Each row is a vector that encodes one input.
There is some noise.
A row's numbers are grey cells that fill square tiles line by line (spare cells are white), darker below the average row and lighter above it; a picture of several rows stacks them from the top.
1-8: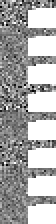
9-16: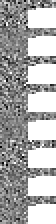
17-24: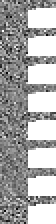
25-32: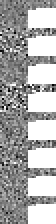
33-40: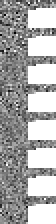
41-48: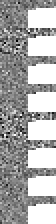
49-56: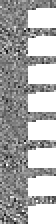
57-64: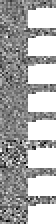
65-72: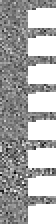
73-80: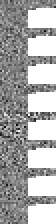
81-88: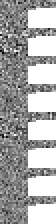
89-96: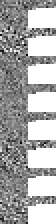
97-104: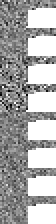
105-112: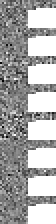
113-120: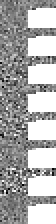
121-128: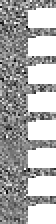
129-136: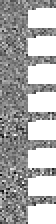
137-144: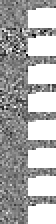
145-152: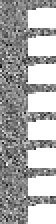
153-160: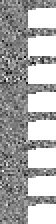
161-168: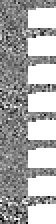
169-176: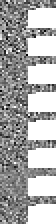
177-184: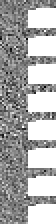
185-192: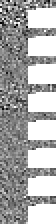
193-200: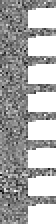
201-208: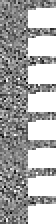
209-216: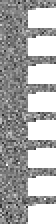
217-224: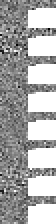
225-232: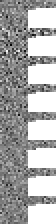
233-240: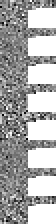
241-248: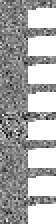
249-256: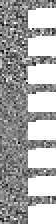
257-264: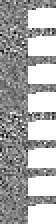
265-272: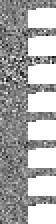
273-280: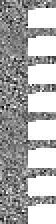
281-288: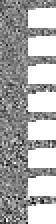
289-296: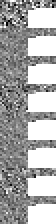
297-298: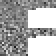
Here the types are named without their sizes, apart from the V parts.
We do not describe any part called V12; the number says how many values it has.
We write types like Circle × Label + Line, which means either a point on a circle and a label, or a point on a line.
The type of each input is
Bool × Line + List(Circle × V12).
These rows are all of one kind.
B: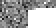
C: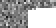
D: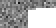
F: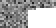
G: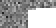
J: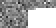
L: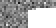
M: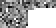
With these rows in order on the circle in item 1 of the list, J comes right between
D and G.
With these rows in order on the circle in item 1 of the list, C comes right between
B and L.
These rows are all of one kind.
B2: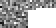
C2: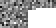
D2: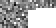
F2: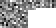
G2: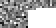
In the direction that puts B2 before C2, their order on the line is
B2, G2, C2, F2, D2.
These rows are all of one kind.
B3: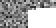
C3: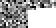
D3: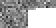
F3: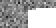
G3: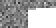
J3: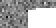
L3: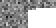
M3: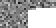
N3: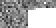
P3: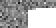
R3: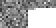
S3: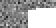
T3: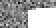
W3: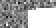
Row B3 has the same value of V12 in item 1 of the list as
C3, G3 and R3.
